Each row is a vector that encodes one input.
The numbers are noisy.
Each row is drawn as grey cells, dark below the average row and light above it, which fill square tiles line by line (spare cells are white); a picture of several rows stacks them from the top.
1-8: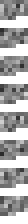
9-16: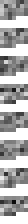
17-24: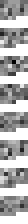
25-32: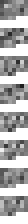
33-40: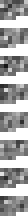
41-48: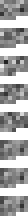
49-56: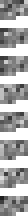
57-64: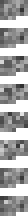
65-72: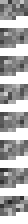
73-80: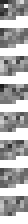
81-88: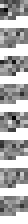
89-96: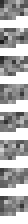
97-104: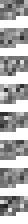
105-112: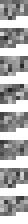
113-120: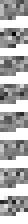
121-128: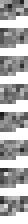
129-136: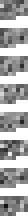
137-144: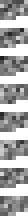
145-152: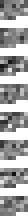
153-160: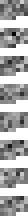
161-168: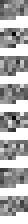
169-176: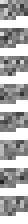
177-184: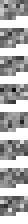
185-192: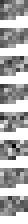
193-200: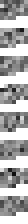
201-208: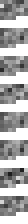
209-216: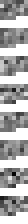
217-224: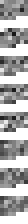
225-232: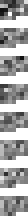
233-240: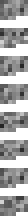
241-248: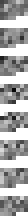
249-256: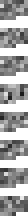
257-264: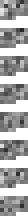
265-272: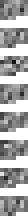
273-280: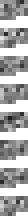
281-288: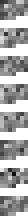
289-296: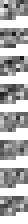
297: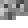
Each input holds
either a point on a 9-point circle, or a point on a 9-point line.
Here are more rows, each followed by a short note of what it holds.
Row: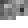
a point on a 9-point circle
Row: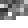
a point on a 9-point line
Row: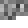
a point on a 9-point line
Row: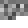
a point on a 9-point line
